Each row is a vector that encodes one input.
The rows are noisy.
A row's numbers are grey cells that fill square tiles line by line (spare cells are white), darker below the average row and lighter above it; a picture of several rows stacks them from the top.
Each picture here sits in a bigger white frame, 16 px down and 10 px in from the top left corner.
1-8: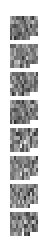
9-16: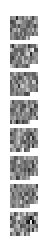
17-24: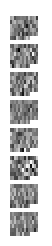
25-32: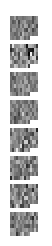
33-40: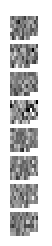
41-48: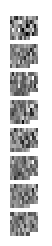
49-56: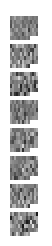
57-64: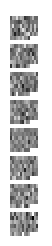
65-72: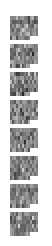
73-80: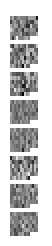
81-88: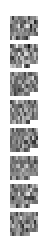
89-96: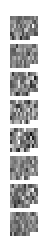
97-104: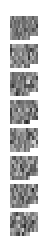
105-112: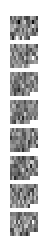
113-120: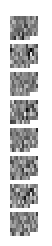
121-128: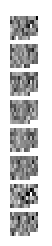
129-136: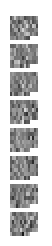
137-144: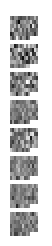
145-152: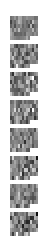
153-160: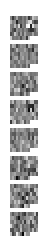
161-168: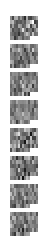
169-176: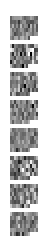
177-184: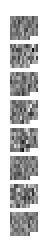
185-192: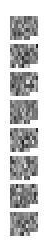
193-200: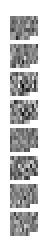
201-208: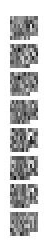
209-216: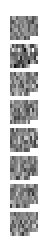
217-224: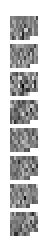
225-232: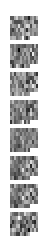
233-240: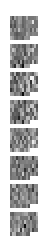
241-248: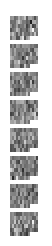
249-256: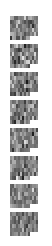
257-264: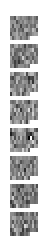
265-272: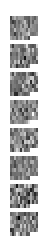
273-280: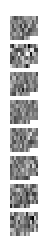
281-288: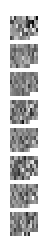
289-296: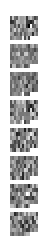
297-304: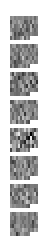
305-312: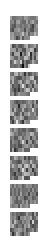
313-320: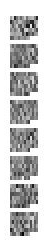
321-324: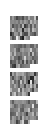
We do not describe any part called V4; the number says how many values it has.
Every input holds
a point on a 5-point line and a true/false value, together with either a node of a 7-node tree, or a list of up to two values of V4.
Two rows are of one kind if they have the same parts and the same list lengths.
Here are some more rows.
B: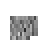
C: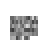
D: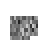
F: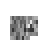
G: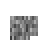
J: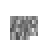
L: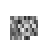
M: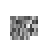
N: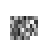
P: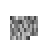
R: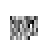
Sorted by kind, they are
B, P, R
C, F, J, M
D, G, L
N

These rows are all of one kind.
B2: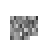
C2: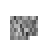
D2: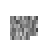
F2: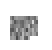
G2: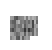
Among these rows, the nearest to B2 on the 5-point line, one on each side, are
F2 and G2.
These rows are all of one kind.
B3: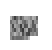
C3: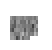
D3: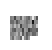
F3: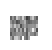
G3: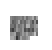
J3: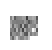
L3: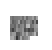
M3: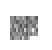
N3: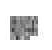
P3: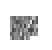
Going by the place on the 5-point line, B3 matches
M3 and N3.
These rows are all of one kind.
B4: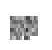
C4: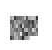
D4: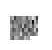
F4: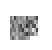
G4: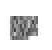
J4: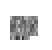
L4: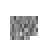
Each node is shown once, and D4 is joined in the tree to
G4 and L4.
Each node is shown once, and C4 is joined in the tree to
J4.
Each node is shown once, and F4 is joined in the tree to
B4 and L4.
